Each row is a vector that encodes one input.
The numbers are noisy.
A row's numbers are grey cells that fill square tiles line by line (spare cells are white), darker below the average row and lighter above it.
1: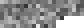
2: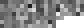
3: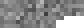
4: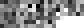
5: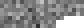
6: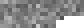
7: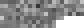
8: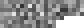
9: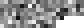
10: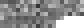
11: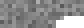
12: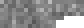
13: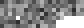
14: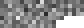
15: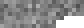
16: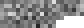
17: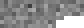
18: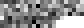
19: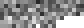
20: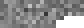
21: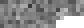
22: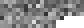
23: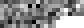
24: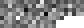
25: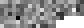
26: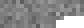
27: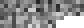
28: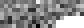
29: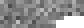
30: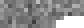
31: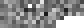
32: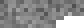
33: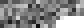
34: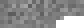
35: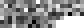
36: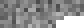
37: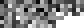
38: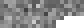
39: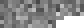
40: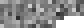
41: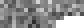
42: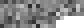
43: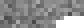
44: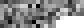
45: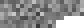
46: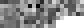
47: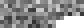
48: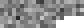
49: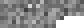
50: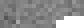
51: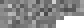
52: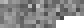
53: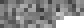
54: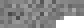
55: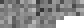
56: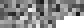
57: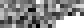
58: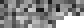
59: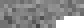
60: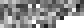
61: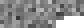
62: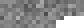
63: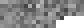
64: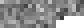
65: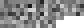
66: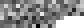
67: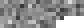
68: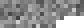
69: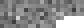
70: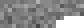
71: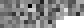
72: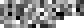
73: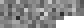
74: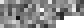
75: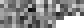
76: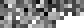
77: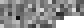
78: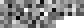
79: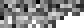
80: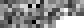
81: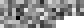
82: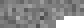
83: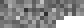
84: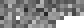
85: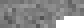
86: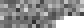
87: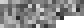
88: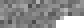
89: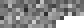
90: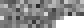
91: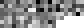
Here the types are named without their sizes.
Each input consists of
either a label, or a point on a line.
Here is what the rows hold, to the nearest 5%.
About 20% of them hold a label. The rest hold a point on a line.
